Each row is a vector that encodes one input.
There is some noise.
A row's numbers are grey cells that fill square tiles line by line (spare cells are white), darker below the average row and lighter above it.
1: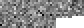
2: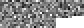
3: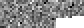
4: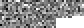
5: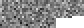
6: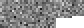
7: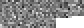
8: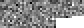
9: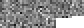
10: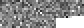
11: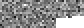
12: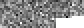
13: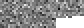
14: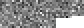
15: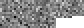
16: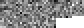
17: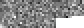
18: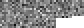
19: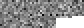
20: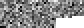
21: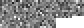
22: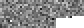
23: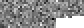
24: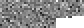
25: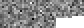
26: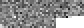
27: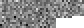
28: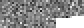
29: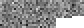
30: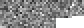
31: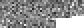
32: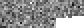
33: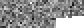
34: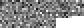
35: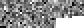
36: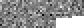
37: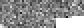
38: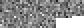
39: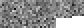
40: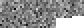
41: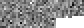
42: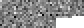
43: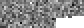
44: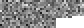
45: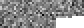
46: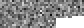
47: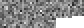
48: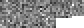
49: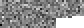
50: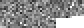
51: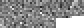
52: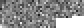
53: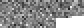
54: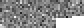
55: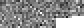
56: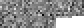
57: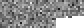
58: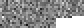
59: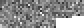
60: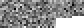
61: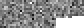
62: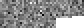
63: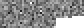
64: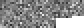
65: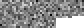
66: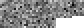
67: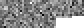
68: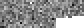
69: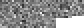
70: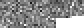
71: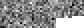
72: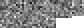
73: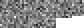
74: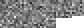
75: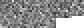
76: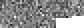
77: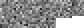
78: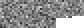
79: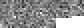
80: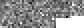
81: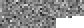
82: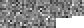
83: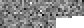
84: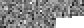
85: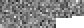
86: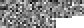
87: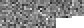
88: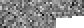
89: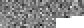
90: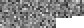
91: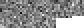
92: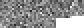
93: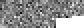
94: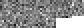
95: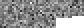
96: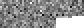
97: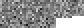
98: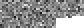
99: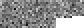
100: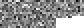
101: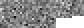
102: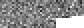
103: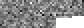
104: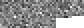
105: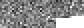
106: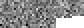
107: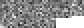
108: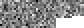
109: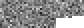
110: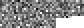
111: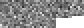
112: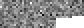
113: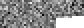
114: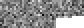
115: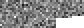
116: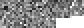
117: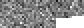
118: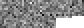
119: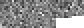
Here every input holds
either a point on a 9-point circle, or a point on an 8-point line.
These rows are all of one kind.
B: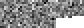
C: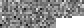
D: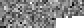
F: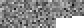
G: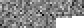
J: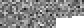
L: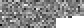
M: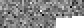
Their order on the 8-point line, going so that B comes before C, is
G, M, J, D, B, L, C, F.
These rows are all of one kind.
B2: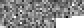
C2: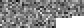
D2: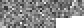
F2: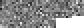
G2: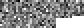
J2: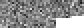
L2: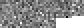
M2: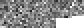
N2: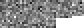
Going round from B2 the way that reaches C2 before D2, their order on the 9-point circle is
B2, L2, F2, G2, N2, C2, J2, D2, M2.
